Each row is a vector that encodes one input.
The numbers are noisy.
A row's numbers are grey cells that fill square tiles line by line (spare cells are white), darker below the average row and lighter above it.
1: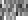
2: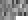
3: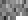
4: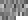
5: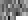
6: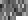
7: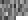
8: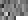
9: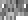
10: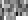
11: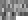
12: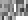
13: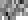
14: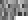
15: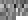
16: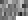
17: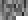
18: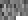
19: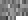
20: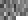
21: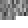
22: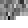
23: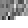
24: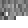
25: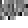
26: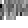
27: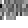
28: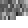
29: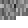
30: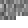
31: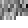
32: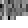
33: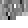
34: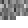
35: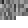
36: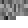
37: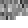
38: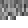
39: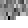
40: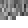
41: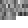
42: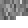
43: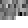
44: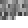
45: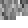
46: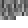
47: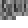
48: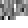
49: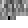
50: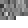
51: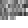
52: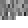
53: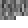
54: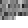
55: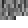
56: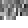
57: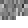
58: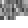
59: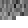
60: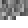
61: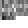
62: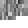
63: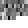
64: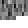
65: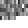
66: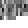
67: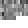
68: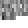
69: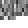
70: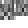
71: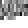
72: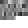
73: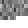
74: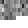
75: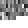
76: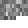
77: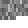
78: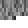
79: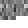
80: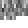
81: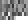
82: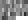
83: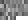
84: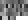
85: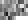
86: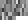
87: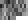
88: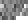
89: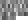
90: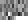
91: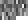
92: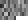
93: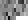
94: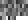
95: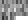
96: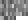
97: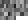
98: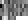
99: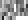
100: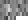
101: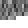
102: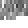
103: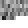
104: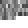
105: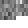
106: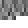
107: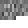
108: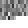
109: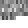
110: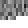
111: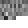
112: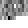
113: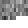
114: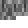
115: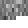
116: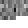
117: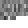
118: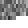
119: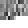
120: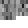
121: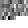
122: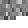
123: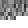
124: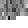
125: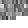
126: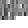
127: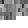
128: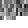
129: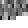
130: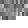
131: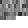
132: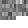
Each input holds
a point on an 11-point line, together with either one of 8 labels, or a point on an 11-point line.
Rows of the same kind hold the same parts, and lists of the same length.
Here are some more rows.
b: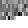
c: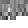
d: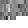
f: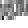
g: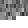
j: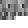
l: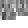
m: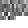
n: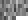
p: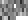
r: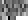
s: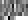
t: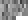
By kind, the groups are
b, f, m, p, r, s
c, d, g, j, l, n, t

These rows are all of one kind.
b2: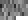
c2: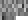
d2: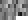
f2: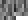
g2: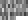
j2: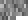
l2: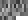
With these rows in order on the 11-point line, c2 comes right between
g2 and j2.
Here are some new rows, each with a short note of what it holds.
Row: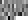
a point on each of two 11-point lines
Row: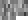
one of 8 labels and a point on an 11-point line
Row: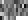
a point on each of two 11-point lines
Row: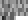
one of 8 labels and a point on an 11-point line
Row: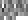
a point on each of two 11-point lines
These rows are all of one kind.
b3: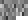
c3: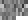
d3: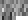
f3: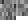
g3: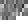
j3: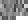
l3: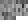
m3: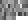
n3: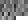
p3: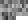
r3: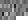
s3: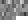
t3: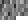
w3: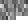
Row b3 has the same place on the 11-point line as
c3, g3, j3 and w3.
